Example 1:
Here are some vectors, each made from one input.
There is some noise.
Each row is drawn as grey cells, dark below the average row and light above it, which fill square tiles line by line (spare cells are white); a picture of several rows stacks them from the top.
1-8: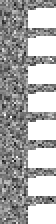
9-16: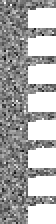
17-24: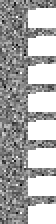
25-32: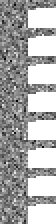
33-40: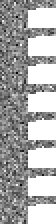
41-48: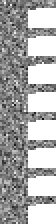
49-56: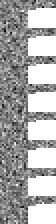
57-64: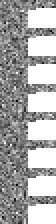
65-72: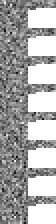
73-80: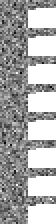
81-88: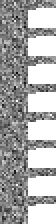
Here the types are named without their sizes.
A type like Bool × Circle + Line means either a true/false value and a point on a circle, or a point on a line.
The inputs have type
Bool × Bool × Bool × Bool.
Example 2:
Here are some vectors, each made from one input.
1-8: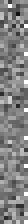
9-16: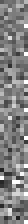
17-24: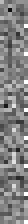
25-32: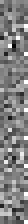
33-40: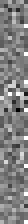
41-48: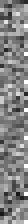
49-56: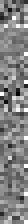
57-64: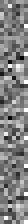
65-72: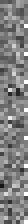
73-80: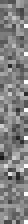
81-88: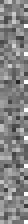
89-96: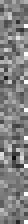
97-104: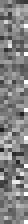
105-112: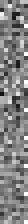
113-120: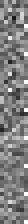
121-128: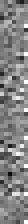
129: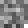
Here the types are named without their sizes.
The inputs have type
Tree.
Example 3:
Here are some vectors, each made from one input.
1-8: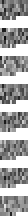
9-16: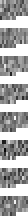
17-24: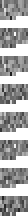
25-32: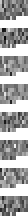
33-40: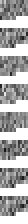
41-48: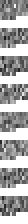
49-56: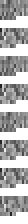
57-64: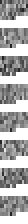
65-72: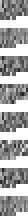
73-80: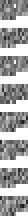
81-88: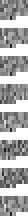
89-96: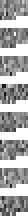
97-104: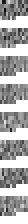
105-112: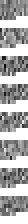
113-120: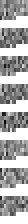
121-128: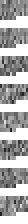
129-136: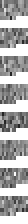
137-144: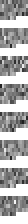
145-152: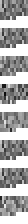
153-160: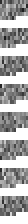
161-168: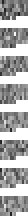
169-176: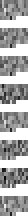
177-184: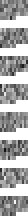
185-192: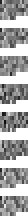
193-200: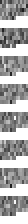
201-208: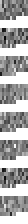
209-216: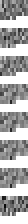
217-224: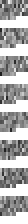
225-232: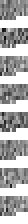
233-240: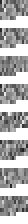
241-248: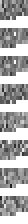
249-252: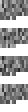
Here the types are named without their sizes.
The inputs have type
Line × Line.
